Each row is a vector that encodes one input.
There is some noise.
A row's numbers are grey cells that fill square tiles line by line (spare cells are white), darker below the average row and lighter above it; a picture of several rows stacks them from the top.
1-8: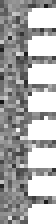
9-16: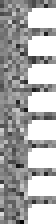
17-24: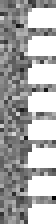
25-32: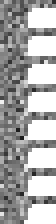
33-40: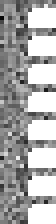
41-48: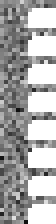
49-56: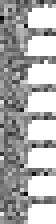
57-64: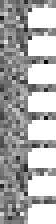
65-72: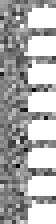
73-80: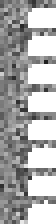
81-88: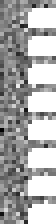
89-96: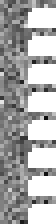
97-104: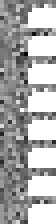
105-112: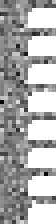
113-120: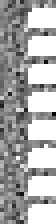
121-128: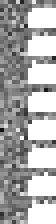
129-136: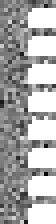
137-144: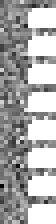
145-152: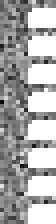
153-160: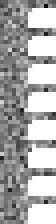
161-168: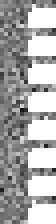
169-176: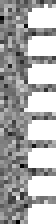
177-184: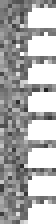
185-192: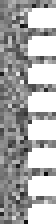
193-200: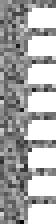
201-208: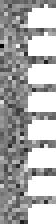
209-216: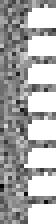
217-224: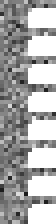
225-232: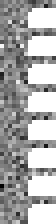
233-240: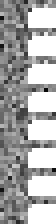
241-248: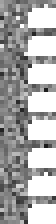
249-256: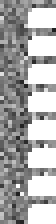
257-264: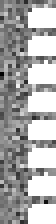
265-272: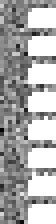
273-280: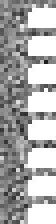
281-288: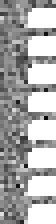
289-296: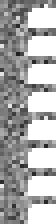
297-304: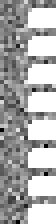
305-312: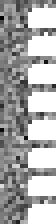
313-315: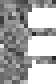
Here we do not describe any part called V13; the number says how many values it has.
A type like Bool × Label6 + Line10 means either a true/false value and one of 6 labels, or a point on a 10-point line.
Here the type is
(Bool × Circle9 + V13) × (Tree8 + Tree10).
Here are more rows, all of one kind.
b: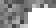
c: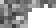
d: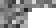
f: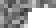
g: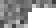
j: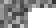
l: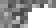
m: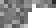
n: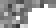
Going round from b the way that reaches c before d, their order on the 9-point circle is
b, n, j, l, g, m, f, c, d.
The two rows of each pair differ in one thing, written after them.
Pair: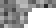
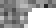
the place on the 9-point circle
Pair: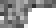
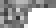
the place on the 9-point circle
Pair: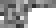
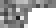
the place on the 9-point circle
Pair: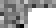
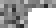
the true/false value
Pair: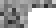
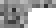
the place on the 9-point circle
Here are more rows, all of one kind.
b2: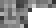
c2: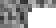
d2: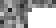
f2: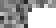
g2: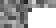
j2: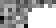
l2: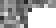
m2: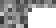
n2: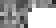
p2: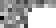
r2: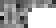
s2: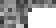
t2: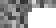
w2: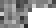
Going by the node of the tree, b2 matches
n2, r2 and w2.
